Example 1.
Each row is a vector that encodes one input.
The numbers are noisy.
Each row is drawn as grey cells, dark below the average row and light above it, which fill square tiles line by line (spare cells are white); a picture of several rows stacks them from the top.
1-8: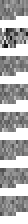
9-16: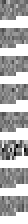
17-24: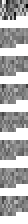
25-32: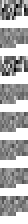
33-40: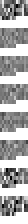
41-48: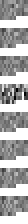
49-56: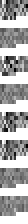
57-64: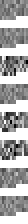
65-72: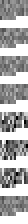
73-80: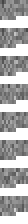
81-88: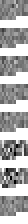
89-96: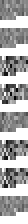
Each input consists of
either a point on a 5-point line, or three true/false values.
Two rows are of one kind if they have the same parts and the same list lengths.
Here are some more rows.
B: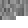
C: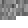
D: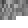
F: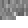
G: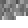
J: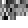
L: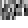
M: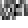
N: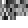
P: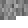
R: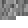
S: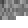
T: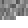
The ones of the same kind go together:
B, C, D, F, G, P, R, S, T
J, L, M, N

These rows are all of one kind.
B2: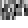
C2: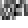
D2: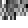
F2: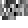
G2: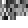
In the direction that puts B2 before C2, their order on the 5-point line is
B2, C2, F2, G2, D2.
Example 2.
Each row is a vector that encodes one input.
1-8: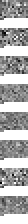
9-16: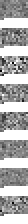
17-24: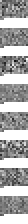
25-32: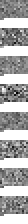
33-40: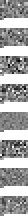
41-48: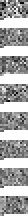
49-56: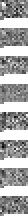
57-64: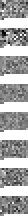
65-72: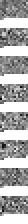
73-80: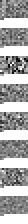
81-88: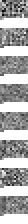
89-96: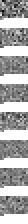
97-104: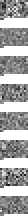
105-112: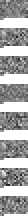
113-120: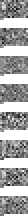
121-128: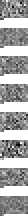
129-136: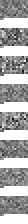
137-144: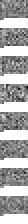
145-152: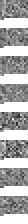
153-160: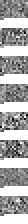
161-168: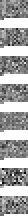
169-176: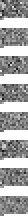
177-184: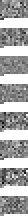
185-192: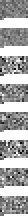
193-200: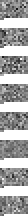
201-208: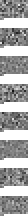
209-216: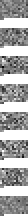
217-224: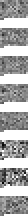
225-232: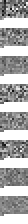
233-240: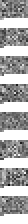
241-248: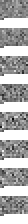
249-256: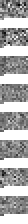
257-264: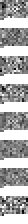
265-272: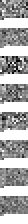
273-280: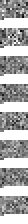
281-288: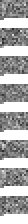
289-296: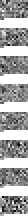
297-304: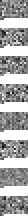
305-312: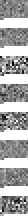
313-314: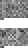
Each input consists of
either a node of a 12-node tree, or four true/false values.
